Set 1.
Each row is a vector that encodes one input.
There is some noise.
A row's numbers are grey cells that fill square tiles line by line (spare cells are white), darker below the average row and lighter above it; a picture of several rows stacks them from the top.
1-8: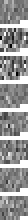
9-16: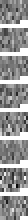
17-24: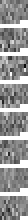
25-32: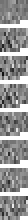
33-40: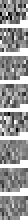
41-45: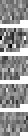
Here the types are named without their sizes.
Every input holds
a list of points on a line.
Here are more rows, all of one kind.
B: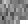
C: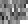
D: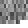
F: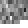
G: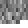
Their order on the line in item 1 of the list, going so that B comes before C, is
F, B, D, G, C.
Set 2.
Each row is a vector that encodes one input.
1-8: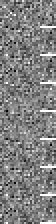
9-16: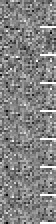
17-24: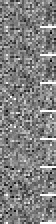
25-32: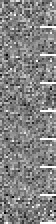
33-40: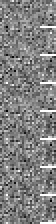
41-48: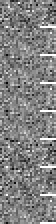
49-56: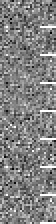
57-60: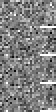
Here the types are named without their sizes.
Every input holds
a point on a line and a true/false value.
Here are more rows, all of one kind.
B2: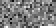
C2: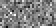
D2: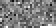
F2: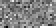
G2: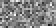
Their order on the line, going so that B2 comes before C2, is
G2, B2, D2, F2, C2.
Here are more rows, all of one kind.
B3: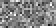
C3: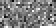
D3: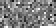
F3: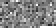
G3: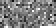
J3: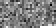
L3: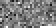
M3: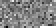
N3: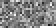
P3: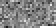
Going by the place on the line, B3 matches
C3, D3, G3 and N3.
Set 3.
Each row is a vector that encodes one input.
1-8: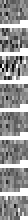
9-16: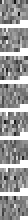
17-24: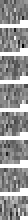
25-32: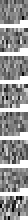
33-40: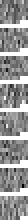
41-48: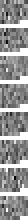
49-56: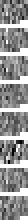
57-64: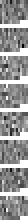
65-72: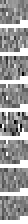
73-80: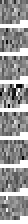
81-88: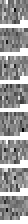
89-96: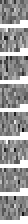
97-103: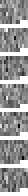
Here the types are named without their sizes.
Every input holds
either a fixed value, or a node of a tree and a true/false value.
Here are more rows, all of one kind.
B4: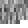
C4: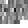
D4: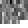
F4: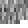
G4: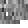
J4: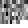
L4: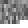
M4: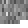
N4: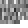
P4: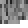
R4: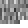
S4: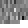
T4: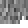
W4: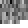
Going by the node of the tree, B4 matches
F4, G4, N4 and R4.
